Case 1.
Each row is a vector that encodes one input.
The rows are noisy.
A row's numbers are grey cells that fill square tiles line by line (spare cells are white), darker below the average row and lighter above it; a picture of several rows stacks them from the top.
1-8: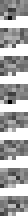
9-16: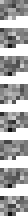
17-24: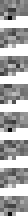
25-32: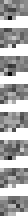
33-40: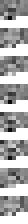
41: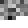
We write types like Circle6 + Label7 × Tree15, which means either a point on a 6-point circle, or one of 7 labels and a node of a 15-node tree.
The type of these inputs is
Bool × Line6.
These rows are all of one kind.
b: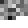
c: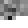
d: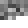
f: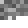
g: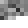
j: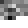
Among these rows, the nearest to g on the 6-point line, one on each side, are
c and d.
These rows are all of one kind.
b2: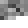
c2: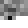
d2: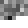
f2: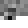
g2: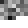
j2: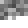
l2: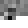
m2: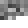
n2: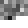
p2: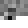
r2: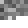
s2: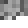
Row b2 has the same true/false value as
j2, m2, r2 and s2.
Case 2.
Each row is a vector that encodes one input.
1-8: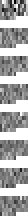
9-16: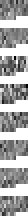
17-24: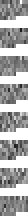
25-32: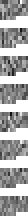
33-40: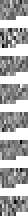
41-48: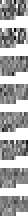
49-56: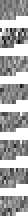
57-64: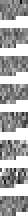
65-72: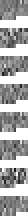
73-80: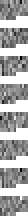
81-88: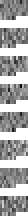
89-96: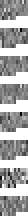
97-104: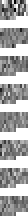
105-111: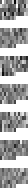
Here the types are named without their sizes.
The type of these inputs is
List(Circle).
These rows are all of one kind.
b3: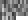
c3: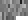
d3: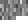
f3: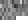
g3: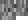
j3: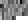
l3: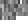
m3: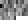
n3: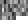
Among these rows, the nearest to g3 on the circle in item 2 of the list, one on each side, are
j3 and n3.
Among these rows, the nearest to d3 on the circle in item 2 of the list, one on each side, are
c3 and l3.
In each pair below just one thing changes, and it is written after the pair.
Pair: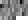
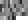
the place on the circle in item 2 of the list
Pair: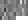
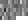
the place on the circle in item 1 of the list
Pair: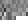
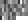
the place on the circle in item 1 of the list
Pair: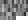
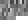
the place on the circle in item 1 of the list
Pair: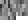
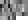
the place on the circle in item 2 of the list
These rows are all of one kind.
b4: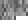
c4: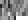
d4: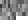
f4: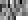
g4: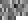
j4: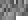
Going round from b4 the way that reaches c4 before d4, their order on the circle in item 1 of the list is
b4, j4, c4, d4, f4, g4.
